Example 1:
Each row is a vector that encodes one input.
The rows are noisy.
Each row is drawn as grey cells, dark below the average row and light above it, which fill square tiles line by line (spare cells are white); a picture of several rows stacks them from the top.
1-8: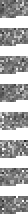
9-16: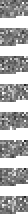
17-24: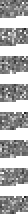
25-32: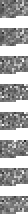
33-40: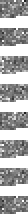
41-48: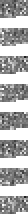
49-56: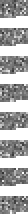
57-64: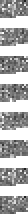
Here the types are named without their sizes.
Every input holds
four true/false values.
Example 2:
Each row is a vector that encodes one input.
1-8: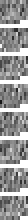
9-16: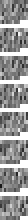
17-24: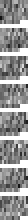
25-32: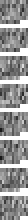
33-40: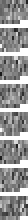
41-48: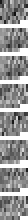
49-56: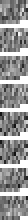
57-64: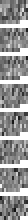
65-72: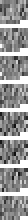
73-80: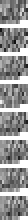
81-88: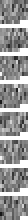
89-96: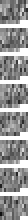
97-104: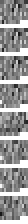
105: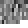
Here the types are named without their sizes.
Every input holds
either a fixed value, or four true/false values.
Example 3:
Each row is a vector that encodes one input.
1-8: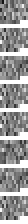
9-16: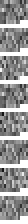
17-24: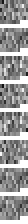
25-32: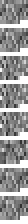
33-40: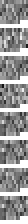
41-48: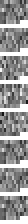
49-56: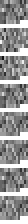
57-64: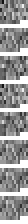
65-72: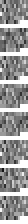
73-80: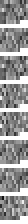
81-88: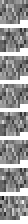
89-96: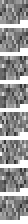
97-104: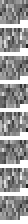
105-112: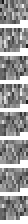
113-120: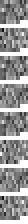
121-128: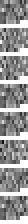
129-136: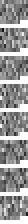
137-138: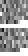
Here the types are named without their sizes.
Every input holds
a label.
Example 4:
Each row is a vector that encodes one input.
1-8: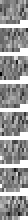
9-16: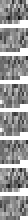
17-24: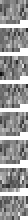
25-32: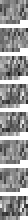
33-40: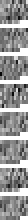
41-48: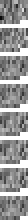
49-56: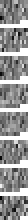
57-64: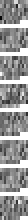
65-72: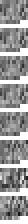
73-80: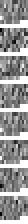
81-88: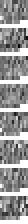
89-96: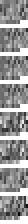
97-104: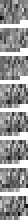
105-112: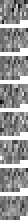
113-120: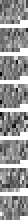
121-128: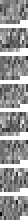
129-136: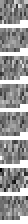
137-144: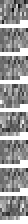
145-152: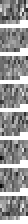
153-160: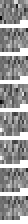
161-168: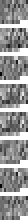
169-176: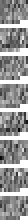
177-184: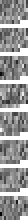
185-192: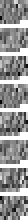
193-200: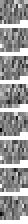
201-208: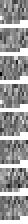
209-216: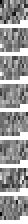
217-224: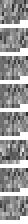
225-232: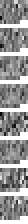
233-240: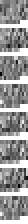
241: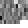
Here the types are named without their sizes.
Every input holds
either a fixed value, or four true/false values.
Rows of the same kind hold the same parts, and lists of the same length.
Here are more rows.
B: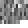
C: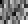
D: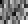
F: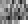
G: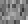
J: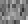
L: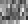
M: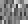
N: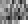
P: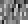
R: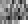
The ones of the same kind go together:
B, F, G, J, L, M, N, P, R
C, D

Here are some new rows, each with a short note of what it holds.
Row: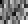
a fixed value
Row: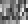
four true/false values
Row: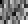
a fixed value
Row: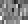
four true/false values
